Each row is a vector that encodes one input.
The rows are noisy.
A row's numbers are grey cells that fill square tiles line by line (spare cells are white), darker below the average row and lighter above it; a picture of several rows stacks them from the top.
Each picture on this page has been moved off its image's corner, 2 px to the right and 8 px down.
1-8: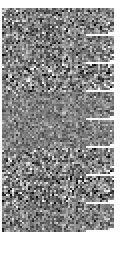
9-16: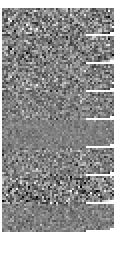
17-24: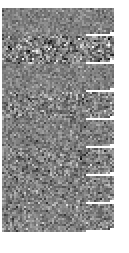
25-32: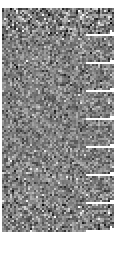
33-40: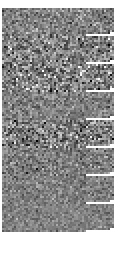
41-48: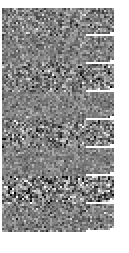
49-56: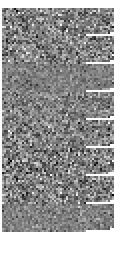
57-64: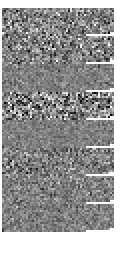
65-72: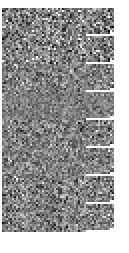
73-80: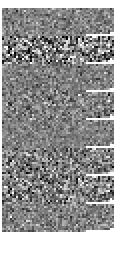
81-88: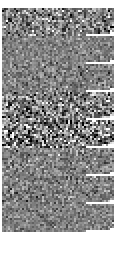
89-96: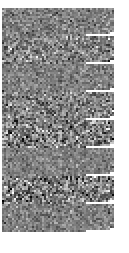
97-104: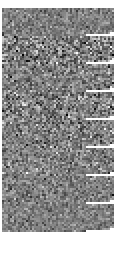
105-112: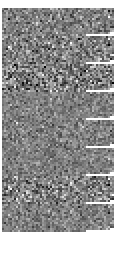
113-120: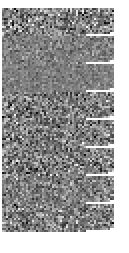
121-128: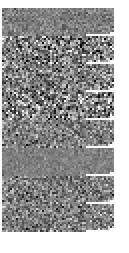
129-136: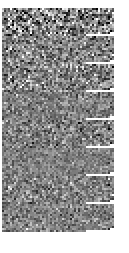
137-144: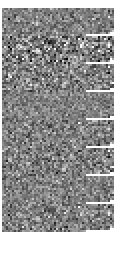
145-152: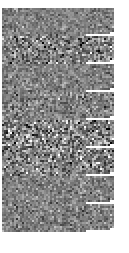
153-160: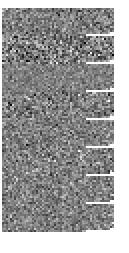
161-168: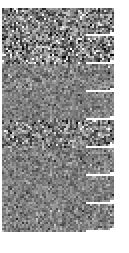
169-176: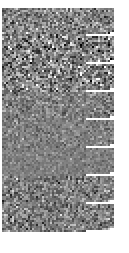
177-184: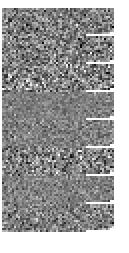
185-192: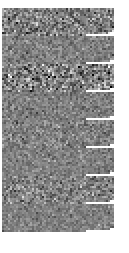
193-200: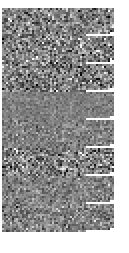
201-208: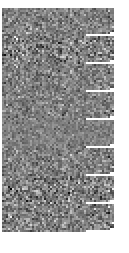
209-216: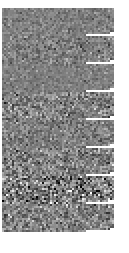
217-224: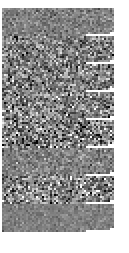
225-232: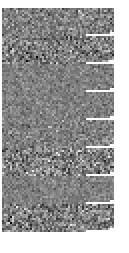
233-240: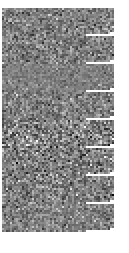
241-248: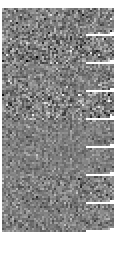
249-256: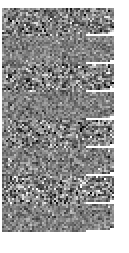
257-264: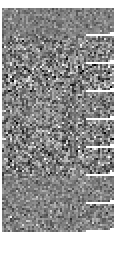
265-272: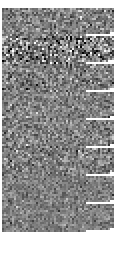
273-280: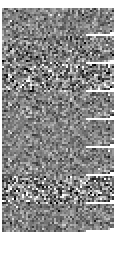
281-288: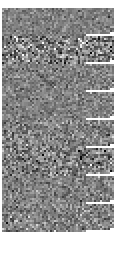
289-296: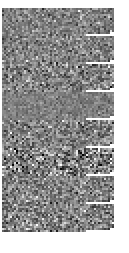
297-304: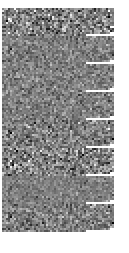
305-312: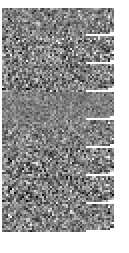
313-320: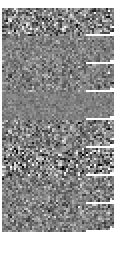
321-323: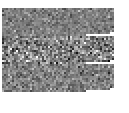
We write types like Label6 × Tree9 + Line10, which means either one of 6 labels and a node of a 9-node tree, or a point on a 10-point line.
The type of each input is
Bool × Line4 + (Label7 + Line5) × (Line6 + Tree7) + Line8.
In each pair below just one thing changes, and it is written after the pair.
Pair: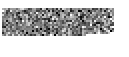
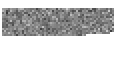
the place on the 4-point line
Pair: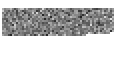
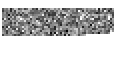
the place on the 4-point line
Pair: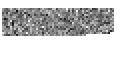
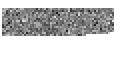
the place on the 4-point line
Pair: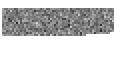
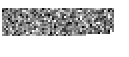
the place on the 4-point line
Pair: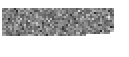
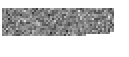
the true/false value
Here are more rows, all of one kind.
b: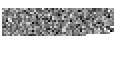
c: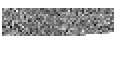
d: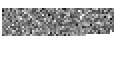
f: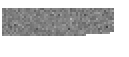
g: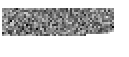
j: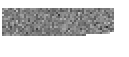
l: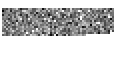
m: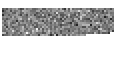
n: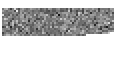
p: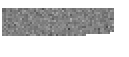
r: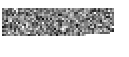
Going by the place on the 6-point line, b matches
j and n.
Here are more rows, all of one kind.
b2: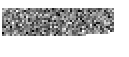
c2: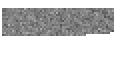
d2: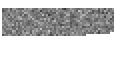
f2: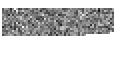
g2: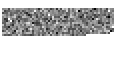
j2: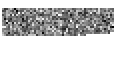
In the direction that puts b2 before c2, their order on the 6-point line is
b2, j2, c2, f2, d2, g2.
